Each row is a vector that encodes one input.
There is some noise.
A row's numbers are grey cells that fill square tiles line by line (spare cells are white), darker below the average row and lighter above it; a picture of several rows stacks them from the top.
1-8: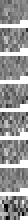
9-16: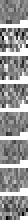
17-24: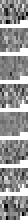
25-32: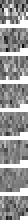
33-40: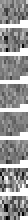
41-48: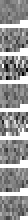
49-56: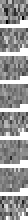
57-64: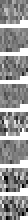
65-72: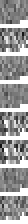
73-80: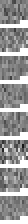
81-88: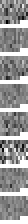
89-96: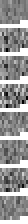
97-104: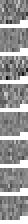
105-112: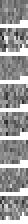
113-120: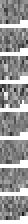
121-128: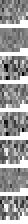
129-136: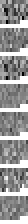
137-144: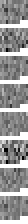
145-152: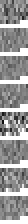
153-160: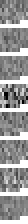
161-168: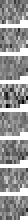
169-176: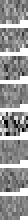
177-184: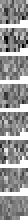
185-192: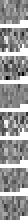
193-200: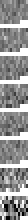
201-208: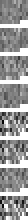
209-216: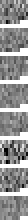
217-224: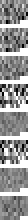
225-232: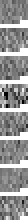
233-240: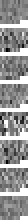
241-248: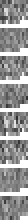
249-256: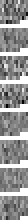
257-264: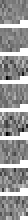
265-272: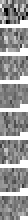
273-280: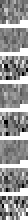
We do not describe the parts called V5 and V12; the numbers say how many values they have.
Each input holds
a node of a 13-node tree, together with either a point on a 4-point line and a value of V12, or a node of a 13-node tree and a value of V5.
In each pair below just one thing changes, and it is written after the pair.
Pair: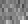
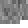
the node of the tree
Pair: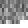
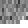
the node of the tree
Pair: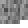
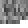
the node of the tree
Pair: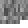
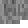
the place on the 4-point line
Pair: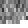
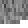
the node of the tree
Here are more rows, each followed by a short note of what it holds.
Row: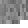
a point on a 4-point line, a node of a 13-node tree and a value of V12
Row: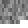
a point on a 4-point line, a node of a 13-node tree and a value of V12
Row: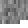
a point on a 4-point line, a node of a 13-node tree and a value of V12
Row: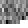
a node of each of two 13-node trees and a value of V5
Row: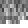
a point on a 4-point line, a node of a 13-node tree and a value of V12
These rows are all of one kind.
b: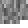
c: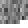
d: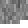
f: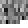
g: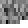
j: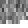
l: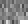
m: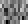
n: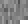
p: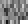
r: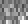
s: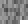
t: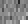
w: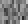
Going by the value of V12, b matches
d, j, m and w.
